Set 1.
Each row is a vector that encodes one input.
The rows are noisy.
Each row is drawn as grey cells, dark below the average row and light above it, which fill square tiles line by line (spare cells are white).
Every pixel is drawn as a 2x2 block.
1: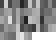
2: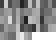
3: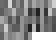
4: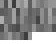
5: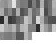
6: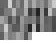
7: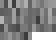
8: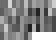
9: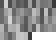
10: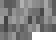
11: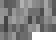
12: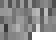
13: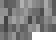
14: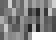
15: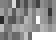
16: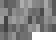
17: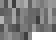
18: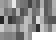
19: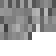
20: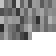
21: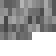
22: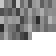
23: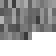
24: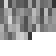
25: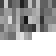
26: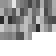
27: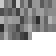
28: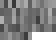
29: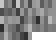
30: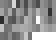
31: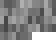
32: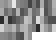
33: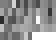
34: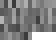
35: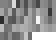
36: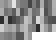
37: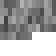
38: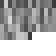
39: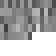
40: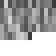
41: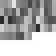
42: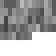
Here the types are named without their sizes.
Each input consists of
a node of a tree.
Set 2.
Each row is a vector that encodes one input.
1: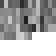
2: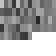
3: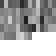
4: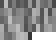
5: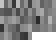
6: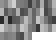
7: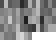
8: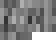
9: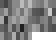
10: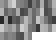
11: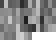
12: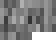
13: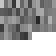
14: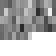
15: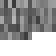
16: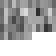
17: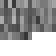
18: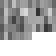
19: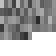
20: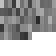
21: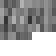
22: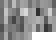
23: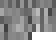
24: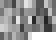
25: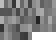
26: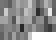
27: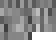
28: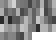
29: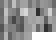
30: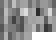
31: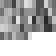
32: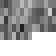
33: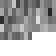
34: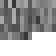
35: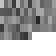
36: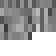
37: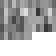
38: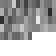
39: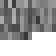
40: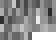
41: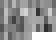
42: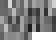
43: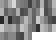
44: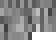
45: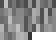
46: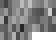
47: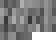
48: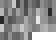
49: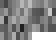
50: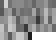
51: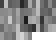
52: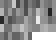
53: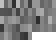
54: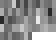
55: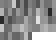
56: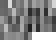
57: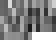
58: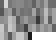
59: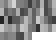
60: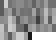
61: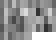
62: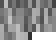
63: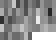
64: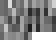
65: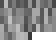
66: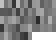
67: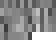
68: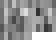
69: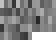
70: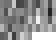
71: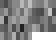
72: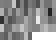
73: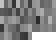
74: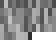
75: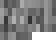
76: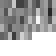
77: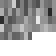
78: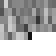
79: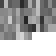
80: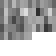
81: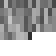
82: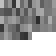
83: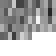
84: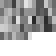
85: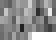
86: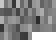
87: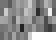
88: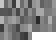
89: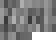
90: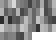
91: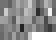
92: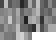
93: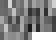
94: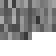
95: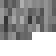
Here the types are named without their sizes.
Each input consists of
a node of a tree.
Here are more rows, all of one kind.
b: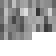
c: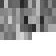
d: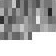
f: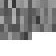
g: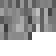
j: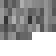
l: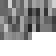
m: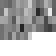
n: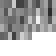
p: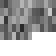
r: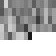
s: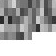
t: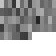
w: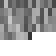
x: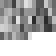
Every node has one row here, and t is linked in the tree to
f.
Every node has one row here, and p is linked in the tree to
j and m.
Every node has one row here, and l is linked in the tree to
f.
